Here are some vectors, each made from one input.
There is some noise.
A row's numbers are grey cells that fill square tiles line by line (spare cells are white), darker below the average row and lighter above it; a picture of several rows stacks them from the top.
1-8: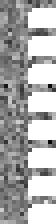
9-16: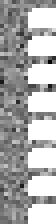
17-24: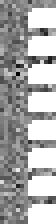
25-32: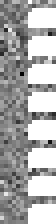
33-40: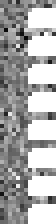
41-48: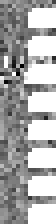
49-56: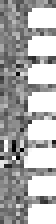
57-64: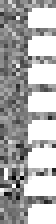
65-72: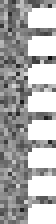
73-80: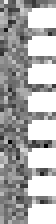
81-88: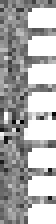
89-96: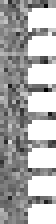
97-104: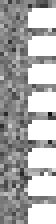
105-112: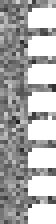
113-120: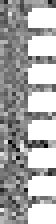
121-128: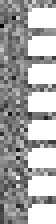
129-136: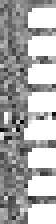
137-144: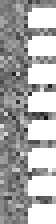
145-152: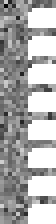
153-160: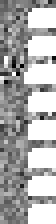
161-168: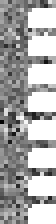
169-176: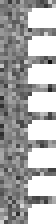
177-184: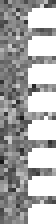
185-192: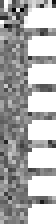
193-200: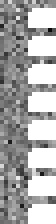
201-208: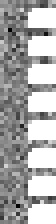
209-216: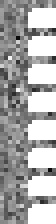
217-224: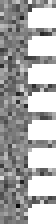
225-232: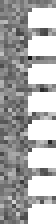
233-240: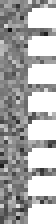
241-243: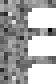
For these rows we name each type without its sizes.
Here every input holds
either a fixed value, or a label, a node of a tree and four true/false values.
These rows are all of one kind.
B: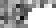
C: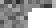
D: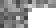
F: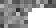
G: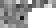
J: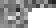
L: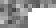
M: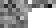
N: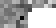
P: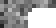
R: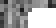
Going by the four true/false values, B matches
G and J.
